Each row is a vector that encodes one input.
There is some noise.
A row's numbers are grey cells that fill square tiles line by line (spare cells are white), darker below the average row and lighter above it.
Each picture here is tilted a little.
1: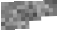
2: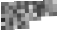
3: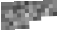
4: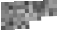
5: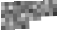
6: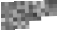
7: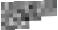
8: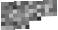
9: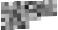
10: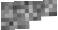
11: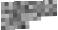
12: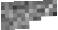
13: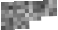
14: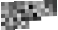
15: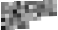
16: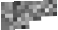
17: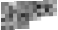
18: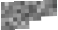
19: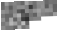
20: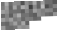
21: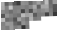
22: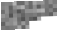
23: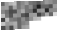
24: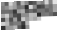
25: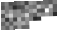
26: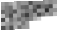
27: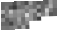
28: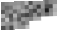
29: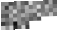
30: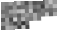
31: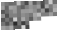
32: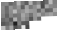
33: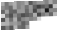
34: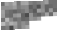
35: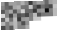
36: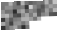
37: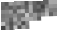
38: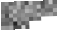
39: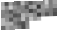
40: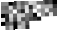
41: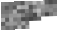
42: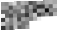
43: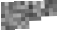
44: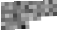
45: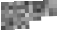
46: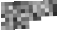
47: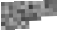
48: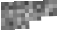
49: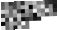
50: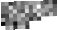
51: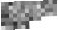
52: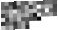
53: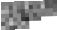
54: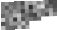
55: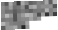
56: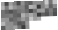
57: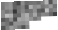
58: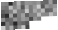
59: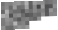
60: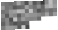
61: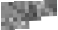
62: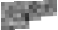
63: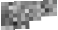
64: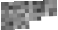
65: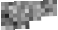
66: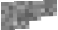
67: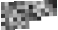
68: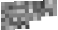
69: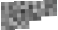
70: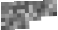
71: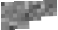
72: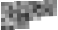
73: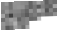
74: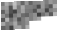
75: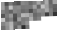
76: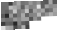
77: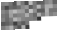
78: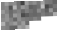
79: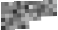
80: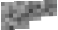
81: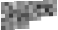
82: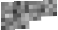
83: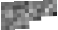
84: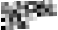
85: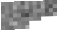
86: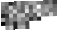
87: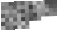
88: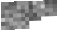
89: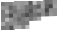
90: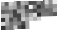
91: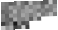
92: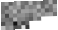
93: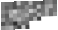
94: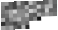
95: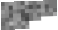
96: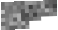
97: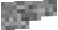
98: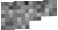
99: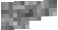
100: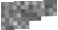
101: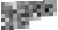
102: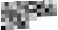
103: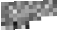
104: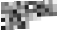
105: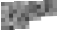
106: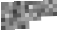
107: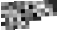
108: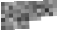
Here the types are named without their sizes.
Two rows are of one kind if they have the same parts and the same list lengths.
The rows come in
2 kinds.
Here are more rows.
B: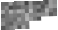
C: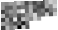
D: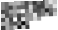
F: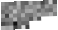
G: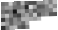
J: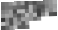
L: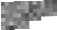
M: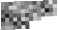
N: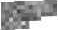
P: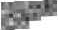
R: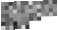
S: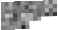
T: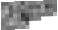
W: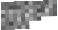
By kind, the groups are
B, C, D, F, G, J, M, R, S, W
L, N, P, T

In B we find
a point on a line.
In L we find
a point on each of two circles.
